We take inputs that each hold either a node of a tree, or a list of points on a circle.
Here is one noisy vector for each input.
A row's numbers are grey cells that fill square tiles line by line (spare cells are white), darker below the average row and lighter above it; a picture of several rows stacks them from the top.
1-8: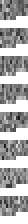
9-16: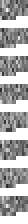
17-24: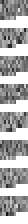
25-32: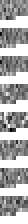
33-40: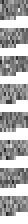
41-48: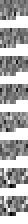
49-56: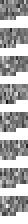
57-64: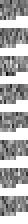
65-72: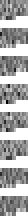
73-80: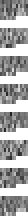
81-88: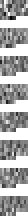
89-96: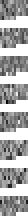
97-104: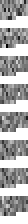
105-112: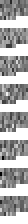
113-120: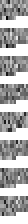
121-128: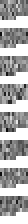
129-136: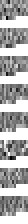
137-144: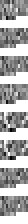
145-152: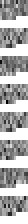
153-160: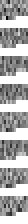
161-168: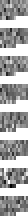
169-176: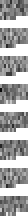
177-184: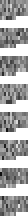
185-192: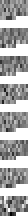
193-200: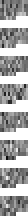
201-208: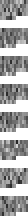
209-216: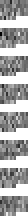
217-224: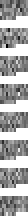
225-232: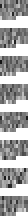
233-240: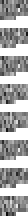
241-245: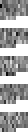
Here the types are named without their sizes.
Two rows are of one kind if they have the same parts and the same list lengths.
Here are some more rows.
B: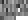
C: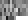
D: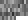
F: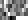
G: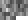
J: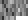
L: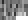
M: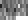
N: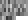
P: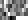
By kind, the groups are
B, D, J
C, N
F, P
G
L, M

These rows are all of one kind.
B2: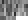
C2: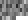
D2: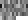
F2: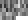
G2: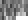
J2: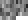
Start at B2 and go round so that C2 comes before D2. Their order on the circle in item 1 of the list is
B2, C2, J2, D2, F2, G2.
